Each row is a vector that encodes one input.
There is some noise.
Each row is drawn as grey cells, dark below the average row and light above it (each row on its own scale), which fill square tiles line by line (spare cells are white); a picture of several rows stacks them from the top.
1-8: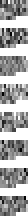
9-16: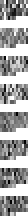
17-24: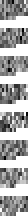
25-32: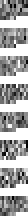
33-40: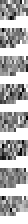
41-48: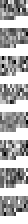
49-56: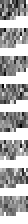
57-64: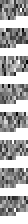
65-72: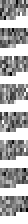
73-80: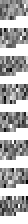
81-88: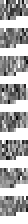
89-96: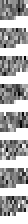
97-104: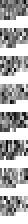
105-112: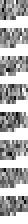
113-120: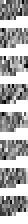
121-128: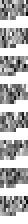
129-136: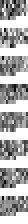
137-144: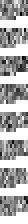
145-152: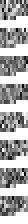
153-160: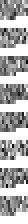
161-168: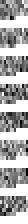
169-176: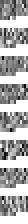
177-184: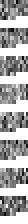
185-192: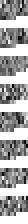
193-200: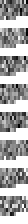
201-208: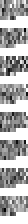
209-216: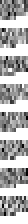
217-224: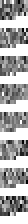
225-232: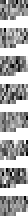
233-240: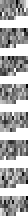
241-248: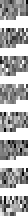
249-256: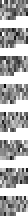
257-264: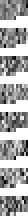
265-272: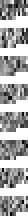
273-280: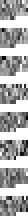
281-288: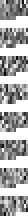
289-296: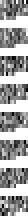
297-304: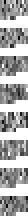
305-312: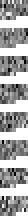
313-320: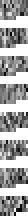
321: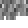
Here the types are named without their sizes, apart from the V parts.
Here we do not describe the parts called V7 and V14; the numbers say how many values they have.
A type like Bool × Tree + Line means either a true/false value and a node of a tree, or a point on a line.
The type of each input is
Bool × (Line + V14) × V7.
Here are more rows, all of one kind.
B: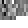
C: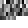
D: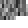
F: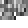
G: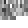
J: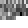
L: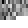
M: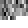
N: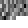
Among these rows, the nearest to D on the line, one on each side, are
M and N.
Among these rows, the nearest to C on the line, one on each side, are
F and M.
